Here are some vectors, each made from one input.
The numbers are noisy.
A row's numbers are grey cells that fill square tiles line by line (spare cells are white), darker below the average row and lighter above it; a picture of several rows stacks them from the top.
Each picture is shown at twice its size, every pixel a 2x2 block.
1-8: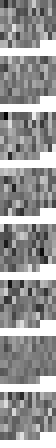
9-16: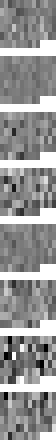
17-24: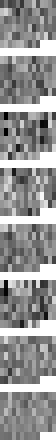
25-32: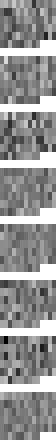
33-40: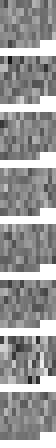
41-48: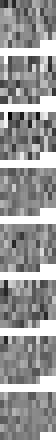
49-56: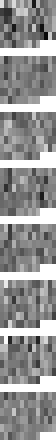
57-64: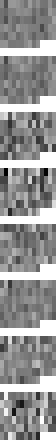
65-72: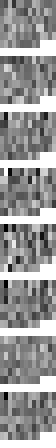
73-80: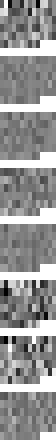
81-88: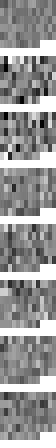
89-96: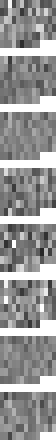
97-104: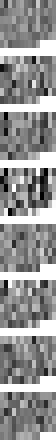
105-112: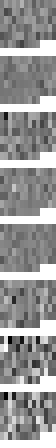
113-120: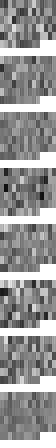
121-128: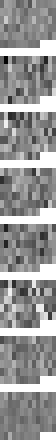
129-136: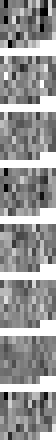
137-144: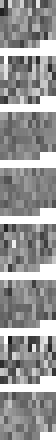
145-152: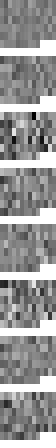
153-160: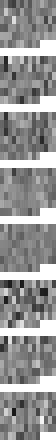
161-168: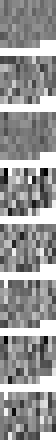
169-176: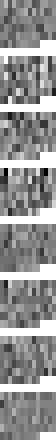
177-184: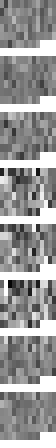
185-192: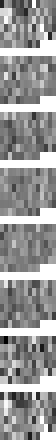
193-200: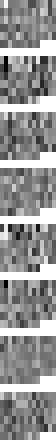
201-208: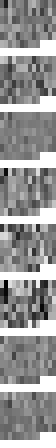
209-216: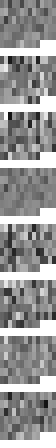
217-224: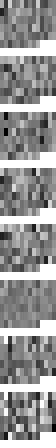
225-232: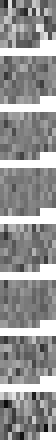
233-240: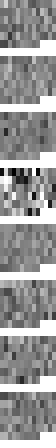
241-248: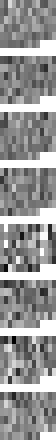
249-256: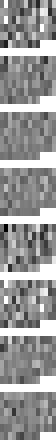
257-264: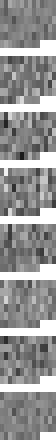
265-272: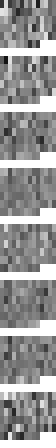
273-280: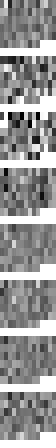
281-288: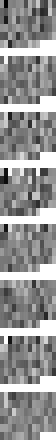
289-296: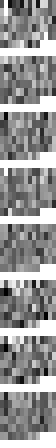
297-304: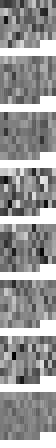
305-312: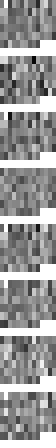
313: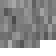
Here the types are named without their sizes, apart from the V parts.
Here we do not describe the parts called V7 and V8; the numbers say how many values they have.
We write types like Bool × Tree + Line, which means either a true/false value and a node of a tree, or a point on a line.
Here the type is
(Bool × V7 + Unit) × V8 + Line.
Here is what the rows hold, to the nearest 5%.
About 40% of them hold a point on a line. The rest hold a value of V8, together with either a fixed value, or a true/false value and a value of V7.
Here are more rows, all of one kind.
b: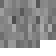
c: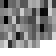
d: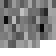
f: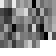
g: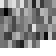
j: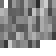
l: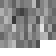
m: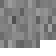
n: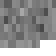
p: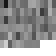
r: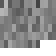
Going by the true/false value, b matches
g, l and n.
